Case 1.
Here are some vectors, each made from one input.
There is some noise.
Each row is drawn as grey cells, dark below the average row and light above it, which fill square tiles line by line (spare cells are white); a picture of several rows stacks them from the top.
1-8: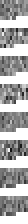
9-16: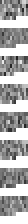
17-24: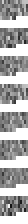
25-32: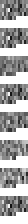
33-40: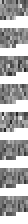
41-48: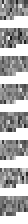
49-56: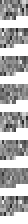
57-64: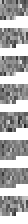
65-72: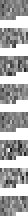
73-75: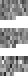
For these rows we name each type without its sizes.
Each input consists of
a node of a tree.
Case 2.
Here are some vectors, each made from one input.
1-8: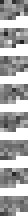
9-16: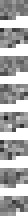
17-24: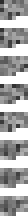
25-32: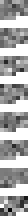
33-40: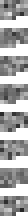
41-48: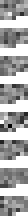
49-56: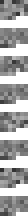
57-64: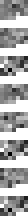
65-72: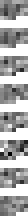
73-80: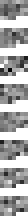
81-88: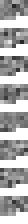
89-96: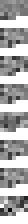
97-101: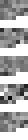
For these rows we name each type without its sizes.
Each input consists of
either a fixed value, or a node of a tree.
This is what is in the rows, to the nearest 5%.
About 10% of them hold a fixed value. The rest hold a node of a tree.
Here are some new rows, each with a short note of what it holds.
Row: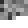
a node of a tree
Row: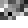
a fixed value
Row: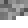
a node of a tree
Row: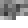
a node of a tree
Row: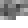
a node of a tree
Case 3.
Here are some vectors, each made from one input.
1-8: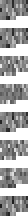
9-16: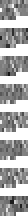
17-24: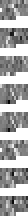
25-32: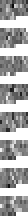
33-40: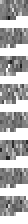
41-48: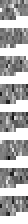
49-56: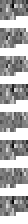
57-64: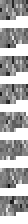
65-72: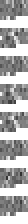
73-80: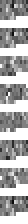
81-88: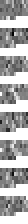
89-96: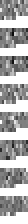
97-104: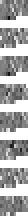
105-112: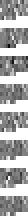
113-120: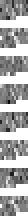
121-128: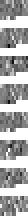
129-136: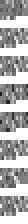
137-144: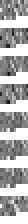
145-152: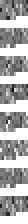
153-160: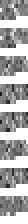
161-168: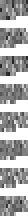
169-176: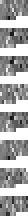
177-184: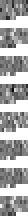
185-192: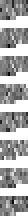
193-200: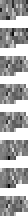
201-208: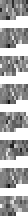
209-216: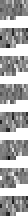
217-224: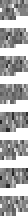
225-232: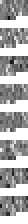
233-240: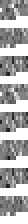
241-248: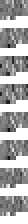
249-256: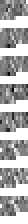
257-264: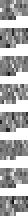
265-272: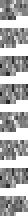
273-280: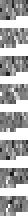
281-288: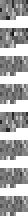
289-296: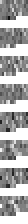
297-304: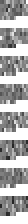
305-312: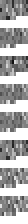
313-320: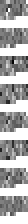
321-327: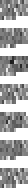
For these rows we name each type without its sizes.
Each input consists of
a point on a line.
